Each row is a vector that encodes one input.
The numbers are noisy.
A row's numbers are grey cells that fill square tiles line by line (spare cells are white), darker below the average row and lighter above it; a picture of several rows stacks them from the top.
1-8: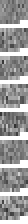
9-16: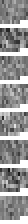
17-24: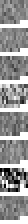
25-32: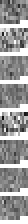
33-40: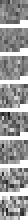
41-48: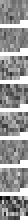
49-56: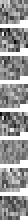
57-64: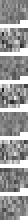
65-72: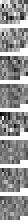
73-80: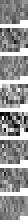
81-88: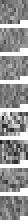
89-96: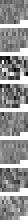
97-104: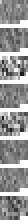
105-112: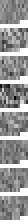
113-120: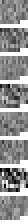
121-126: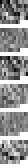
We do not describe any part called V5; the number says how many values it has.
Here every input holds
one of 6 labels, together with either a node of a 7-node tree, or a value of V5.
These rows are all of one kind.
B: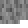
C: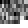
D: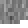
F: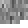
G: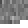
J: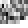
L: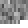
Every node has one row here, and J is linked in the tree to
B and F.
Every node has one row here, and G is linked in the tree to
D.
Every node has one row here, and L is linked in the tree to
B and C.
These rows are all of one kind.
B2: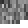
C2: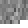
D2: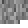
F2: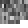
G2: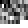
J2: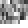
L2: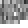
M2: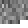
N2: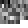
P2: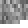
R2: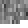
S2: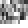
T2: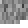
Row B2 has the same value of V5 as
J2 and S2.
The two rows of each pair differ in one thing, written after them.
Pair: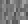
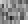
the label
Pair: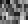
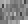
the node of the tree
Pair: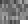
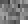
the label
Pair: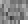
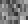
the node of the tree
